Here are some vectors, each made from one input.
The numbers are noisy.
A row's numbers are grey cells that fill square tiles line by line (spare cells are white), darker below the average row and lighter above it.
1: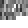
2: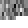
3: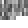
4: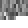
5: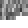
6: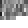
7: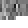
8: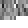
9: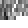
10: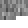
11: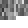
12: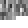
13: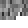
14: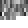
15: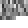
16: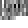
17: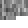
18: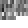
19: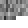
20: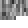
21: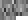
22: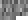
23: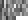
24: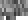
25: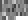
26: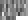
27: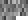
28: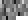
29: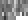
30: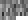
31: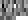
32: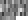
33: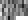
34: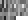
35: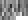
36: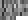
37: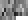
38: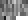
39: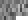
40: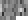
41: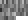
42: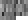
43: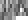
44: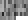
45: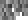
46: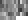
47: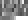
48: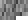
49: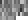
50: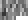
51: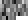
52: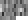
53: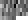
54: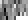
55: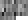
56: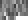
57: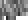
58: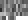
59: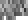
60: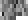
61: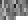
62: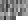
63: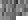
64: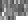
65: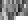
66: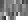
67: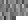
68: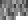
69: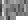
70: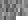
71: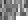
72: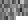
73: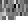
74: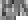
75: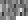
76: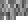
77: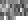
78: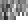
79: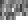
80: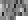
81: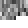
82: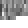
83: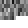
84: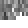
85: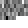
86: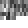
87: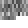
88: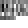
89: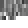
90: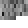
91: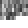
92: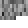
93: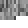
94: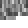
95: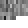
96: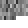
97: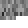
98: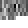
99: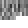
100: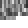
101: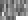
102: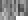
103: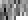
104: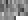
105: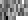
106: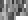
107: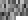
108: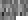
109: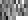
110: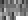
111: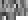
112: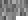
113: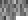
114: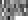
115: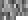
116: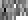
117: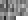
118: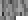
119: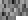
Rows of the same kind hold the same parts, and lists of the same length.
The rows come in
2 kinds.
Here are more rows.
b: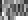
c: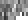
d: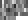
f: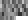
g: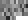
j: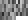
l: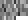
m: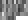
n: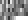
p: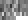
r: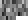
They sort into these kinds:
b, c, d, g, m, p
f, j, l, n, r

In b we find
one of 6 labels and three true/false values.
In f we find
one of 6 labels and a node of an 8-node tree.
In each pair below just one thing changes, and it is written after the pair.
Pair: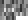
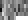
one of the three true/false values
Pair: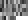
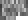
one of the three true/false values
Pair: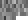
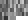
the label
